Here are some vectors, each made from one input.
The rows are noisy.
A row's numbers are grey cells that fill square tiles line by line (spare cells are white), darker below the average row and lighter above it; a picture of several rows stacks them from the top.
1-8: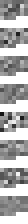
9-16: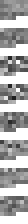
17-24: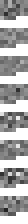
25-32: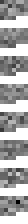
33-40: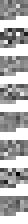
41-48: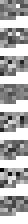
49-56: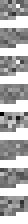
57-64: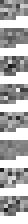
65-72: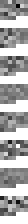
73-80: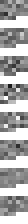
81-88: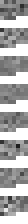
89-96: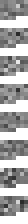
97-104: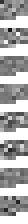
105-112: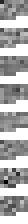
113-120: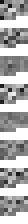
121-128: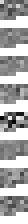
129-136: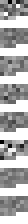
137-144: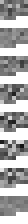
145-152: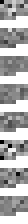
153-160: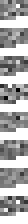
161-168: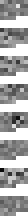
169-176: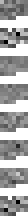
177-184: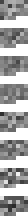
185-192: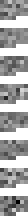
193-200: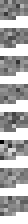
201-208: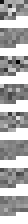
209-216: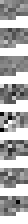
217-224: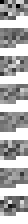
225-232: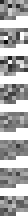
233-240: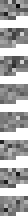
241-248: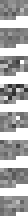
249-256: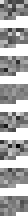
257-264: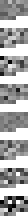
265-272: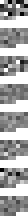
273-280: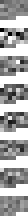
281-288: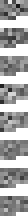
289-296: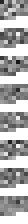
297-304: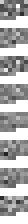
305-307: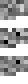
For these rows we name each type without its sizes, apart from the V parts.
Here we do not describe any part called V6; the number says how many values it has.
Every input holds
a true/false value, together with either a point on each of two lines, or a value of V6.
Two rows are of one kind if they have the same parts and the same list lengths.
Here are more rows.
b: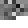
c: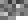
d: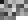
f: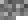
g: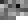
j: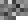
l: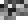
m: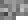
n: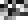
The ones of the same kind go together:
b, c, f, j, l, m
d, g, n

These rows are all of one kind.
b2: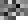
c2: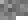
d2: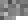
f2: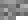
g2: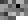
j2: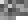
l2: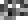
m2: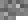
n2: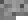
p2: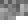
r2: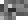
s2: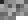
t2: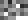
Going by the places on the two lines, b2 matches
g2 and t2.
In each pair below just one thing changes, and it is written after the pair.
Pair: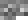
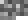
the place on one of the two lines
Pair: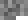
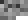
the true/false value
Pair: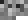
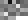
the true/false value
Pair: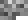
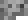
the place on one of the two lines
